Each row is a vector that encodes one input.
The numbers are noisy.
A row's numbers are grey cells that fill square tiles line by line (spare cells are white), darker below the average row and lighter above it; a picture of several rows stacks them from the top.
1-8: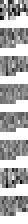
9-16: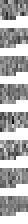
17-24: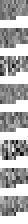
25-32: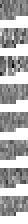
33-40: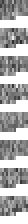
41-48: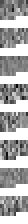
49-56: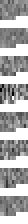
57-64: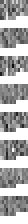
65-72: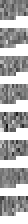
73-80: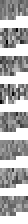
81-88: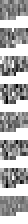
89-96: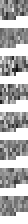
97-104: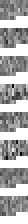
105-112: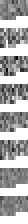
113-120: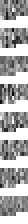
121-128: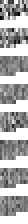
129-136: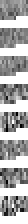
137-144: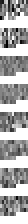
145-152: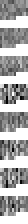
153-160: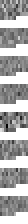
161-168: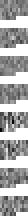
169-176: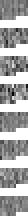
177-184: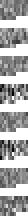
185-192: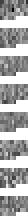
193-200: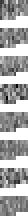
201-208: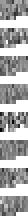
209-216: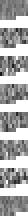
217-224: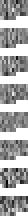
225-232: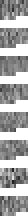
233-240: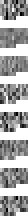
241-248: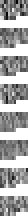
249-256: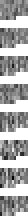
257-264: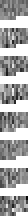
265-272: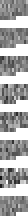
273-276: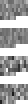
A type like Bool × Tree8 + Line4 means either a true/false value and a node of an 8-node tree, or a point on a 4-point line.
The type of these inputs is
Circle16 × List2(Line5) + Line17.
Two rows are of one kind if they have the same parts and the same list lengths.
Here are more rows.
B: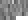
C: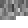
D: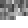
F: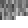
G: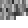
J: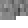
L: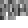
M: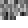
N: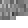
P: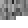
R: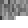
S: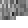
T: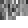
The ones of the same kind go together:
B, M, T
C, D, N, S
F, G, R
J, L, P

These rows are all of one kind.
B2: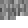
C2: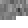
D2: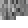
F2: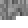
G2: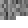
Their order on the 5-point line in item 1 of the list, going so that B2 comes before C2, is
B2, F2, C2, D2, G2.
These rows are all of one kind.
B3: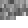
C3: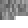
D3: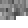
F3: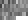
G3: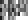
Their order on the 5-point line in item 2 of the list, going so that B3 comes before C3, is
B3, F3, G3, D3, C3.
